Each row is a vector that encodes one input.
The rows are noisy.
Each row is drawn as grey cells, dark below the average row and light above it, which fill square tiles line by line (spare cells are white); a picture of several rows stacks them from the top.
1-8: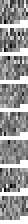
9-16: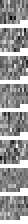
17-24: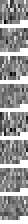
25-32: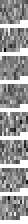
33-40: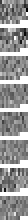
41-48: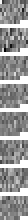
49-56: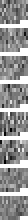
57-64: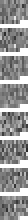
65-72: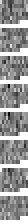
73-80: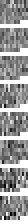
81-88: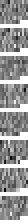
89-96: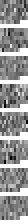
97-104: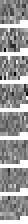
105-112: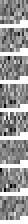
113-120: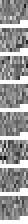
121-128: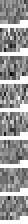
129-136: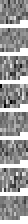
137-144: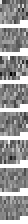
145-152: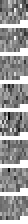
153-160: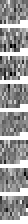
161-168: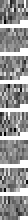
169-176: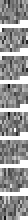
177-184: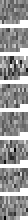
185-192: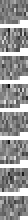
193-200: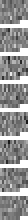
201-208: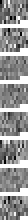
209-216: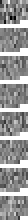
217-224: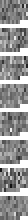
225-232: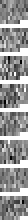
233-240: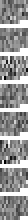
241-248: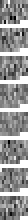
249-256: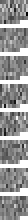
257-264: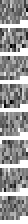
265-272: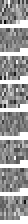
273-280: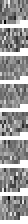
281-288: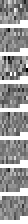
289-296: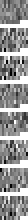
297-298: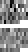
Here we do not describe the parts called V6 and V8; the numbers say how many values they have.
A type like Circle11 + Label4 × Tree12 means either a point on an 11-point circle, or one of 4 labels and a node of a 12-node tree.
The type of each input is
Bool × Label10 × Line7 × V6 + V8 × V8.
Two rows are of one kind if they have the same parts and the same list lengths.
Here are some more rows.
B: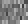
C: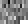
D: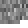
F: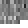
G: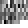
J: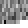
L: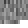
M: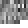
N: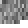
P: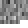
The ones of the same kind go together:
B, C, D, F, L, M, N, P
G, J

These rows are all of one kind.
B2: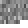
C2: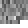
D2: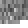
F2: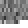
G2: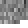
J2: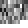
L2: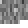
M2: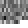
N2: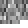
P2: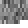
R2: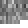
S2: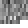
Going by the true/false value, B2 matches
C2, N2, R2 and S2.
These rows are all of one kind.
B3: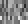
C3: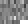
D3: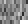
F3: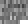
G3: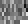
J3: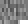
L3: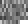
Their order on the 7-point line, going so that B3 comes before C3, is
D3, L3, F3, J3, B3, G3, C3.
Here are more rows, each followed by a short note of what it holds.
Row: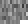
one of 10 labels, a point on a 7-point line, a true/false value and a value of V6
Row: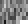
two values of V8
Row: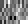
two values of V8
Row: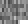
one of 10 labels, a point on a 7-point line, a true/false value and a value of V6
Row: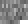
one of 10 labels, a point on a 7-point line, a true/false value and a value of V6
